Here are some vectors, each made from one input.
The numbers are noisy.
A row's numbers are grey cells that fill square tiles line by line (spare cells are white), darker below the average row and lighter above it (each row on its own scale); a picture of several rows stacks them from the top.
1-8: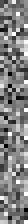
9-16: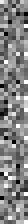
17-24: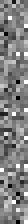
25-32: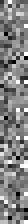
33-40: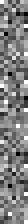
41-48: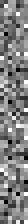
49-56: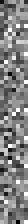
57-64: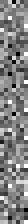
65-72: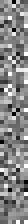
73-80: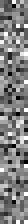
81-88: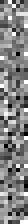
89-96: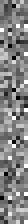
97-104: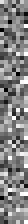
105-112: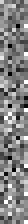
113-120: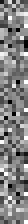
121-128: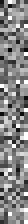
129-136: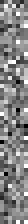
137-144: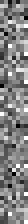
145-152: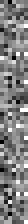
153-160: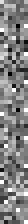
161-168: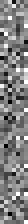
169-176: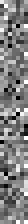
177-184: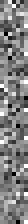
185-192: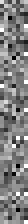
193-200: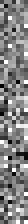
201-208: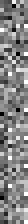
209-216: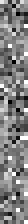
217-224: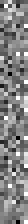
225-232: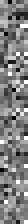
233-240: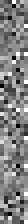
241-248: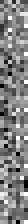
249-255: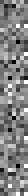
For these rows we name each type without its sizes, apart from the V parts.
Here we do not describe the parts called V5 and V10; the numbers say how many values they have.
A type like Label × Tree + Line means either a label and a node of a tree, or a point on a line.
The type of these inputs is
Bool × (Label × (Tree + Unit) + V10) + V5.
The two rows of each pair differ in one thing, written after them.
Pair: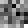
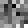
the label
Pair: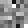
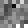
the true/false value
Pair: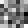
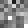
the true/false value
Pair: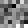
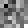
the true/false value
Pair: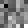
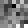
the true/false value
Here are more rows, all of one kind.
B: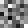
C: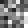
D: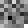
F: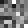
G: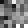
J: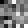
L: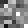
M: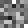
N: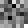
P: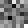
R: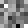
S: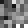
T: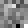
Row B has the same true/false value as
C and T.
